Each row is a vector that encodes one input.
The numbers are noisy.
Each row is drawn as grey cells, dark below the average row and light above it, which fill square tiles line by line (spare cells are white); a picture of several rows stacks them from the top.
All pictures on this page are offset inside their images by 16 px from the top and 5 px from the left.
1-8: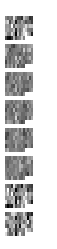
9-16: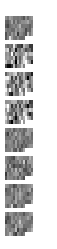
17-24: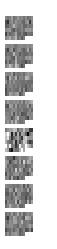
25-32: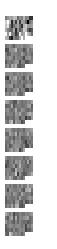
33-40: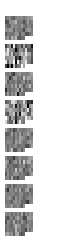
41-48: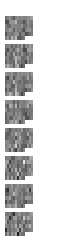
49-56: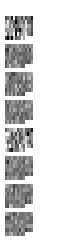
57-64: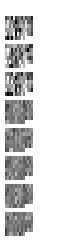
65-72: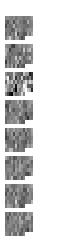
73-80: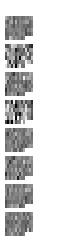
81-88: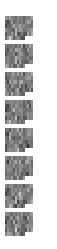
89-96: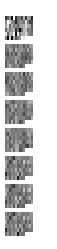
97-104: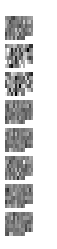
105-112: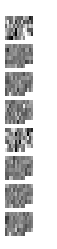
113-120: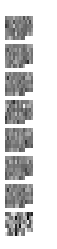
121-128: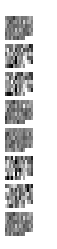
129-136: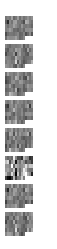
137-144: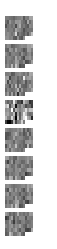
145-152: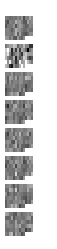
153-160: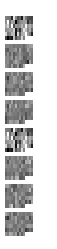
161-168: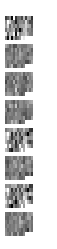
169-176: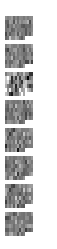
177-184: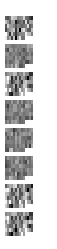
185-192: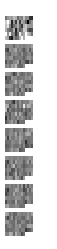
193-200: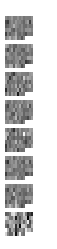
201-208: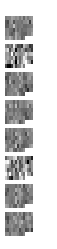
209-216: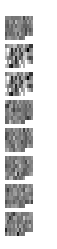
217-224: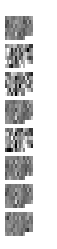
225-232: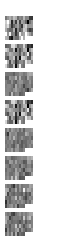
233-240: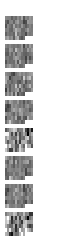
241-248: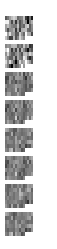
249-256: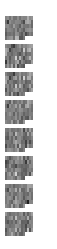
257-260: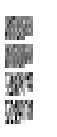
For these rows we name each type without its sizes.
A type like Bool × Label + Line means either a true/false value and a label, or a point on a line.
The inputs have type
Label × (Tree + Unit) + Line.
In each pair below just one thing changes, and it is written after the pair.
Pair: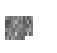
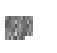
the label
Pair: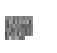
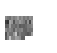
the label
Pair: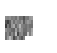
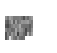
the label
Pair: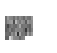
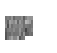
the node of the tree
